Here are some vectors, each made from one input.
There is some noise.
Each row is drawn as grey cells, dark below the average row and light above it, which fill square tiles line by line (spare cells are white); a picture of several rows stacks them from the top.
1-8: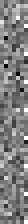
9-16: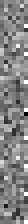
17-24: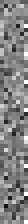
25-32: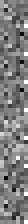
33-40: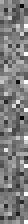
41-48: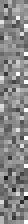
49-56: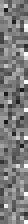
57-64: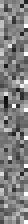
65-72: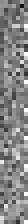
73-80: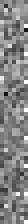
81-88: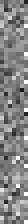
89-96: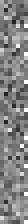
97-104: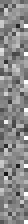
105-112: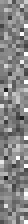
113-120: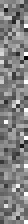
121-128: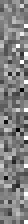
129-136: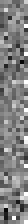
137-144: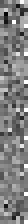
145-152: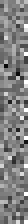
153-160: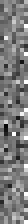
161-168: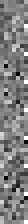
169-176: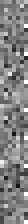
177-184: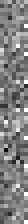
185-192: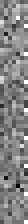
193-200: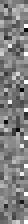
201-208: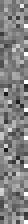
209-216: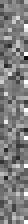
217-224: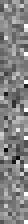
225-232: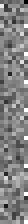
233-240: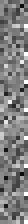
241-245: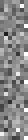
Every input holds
a list of up to two items, each either a point on a 6-point circle, or a point on a 5-point line.
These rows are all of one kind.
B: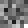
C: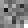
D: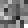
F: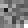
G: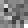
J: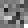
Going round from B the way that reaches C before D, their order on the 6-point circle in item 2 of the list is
B, J, C, F, G, D.
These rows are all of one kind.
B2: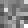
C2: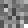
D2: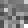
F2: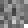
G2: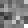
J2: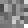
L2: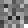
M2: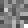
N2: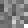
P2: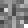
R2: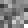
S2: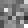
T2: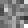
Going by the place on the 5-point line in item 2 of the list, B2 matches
J2, M2, N2 and T2.
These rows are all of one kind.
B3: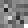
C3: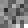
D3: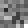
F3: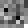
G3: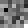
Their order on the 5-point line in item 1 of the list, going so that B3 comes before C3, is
B3, F3, D3, G3, C3.
